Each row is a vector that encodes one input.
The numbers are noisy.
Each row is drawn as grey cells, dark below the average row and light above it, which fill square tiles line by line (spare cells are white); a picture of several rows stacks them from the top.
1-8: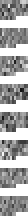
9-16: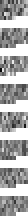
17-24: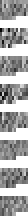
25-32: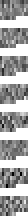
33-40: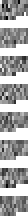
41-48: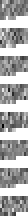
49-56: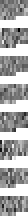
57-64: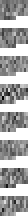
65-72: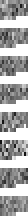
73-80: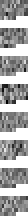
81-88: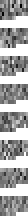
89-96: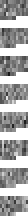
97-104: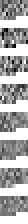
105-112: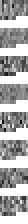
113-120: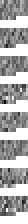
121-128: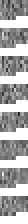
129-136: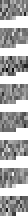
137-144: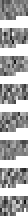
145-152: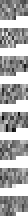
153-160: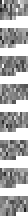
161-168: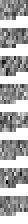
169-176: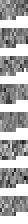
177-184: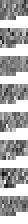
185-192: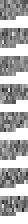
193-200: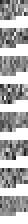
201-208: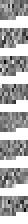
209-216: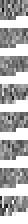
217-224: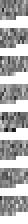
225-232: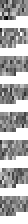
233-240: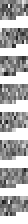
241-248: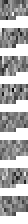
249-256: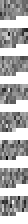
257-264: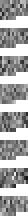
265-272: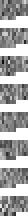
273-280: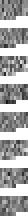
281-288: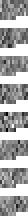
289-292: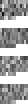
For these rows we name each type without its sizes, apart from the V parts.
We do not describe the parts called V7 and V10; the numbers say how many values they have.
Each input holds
a true/false value, together with either a label and a value of V10, or a value of V7.
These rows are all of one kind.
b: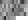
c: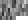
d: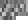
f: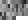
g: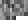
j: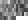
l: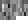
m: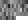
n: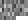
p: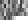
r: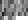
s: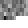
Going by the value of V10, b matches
p and s.
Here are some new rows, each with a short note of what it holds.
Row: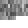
a true/false value and a value of V7
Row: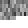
a true/false value and a value of V7
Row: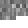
a label, a true/false value and a value of V10
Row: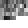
a label, a true/false value and a value of V10
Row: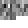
a true/false value and a value of V7
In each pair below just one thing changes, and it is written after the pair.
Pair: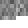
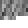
the label
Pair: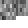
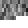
the value of V10
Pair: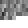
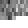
the label
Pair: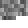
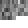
the true/false value
